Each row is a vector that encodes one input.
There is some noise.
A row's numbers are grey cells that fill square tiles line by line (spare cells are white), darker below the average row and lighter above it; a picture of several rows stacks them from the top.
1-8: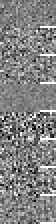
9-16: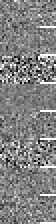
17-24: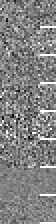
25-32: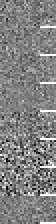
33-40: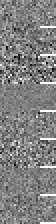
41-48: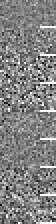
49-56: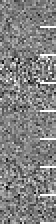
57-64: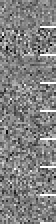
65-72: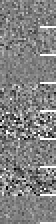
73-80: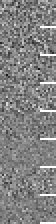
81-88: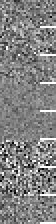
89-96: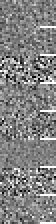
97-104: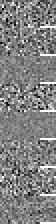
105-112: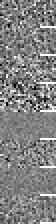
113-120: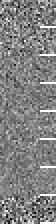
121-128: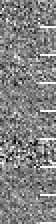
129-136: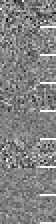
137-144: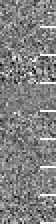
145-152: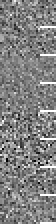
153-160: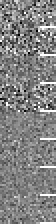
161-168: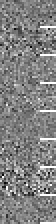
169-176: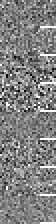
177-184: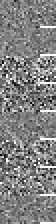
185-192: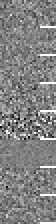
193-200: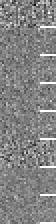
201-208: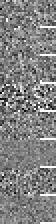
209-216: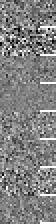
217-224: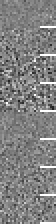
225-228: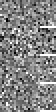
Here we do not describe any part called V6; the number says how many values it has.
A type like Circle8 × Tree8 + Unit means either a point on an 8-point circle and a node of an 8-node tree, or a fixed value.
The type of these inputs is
(Bool × Bool × Bool × (Tree9 + V6) + Label5) × Tree9.
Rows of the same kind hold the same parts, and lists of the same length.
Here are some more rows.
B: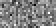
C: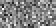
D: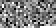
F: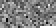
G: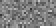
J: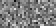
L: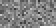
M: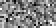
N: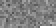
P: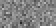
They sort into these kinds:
B, J
C, D, F, G, L
M, N, P

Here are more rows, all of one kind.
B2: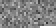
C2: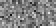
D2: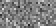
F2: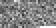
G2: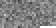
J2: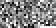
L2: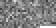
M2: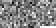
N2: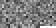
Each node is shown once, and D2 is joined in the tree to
B2.
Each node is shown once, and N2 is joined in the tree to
C2.
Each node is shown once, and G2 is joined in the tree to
B2.
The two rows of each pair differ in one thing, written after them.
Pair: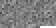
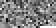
the value of V6
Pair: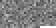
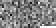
the value of V6
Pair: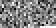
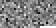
the value of V6
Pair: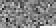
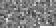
the node of the tree
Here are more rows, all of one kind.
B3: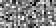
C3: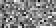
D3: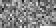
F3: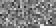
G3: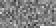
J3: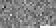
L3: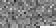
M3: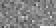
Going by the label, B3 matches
D3 and F3.
